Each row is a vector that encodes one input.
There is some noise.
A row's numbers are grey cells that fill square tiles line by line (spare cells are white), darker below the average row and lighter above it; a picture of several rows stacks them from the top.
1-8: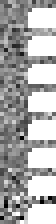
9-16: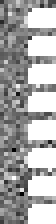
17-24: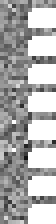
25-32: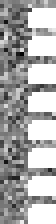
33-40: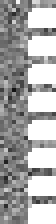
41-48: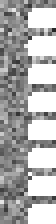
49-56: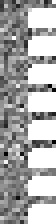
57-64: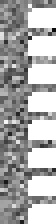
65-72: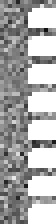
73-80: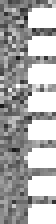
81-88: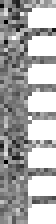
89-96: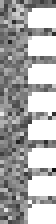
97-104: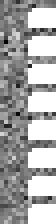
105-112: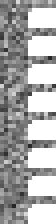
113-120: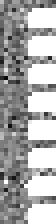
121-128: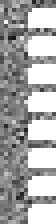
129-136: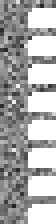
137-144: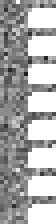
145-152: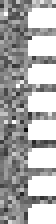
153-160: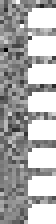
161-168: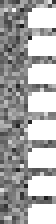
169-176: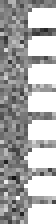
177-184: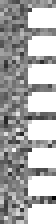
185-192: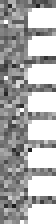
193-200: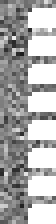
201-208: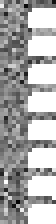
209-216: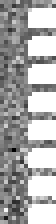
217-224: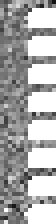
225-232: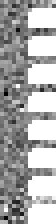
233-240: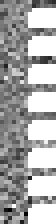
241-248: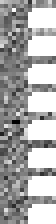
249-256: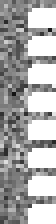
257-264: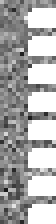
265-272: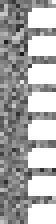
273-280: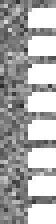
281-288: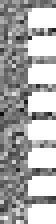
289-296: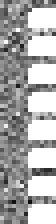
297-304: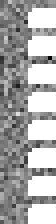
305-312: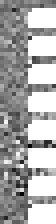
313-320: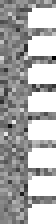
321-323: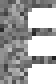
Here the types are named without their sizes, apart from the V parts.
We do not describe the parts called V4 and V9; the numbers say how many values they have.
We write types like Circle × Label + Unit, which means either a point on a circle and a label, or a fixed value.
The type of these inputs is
Bool × V9 + (Circle + Unit) × V4.
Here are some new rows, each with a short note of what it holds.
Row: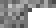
a point on a circle and a value of V4
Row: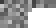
a point on a circle and a value of V4
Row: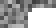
a value of V4
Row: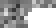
a true/false value and a value of V9
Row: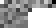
a true/false value and a value of V9
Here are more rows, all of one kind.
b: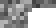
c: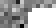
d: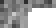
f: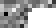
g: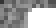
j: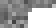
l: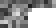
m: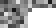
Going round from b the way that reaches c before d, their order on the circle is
b, c, j, l, d, g, f, m.
